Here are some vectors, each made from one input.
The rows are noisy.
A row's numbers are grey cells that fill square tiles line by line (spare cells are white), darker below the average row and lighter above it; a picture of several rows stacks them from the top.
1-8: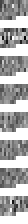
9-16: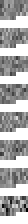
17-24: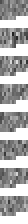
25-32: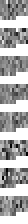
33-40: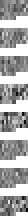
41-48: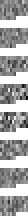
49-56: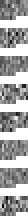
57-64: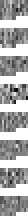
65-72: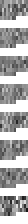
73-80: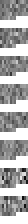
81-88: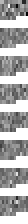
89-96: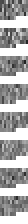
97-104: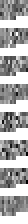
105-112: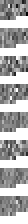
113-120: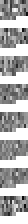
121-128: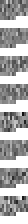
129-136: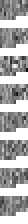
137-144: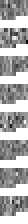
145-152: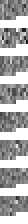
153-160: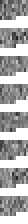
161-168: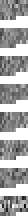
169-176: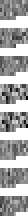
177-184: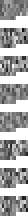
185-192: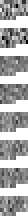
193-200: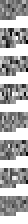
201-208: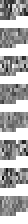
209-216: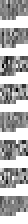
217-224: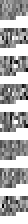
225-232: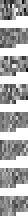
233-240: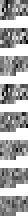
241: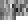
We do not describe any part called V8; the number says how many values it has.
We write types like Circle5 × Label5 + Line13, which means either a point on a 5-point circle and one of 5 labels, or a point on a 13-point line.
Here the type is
Line4 × List3(Line5) + V8.
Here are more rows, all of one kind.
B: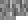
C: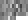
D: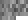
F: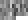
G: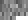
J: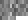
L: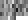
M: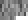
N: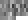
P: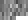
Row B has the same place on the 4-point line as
F and N.
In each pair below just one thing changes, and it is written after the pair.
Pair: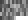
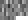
the place on the 4-point line
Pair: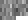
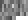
the place on the 4-point line
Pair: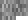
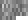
the place on the 5-point line in item 1 of the list
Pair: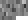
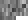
the place on the 4-point line
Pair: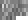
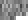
the place on the 5-point line in item 1 of the list
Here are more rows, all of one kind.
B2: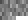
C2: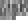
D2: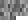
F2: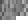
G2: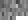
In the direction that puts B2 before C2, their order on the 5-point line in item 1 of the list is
D2, G2, B2, F2, C2.
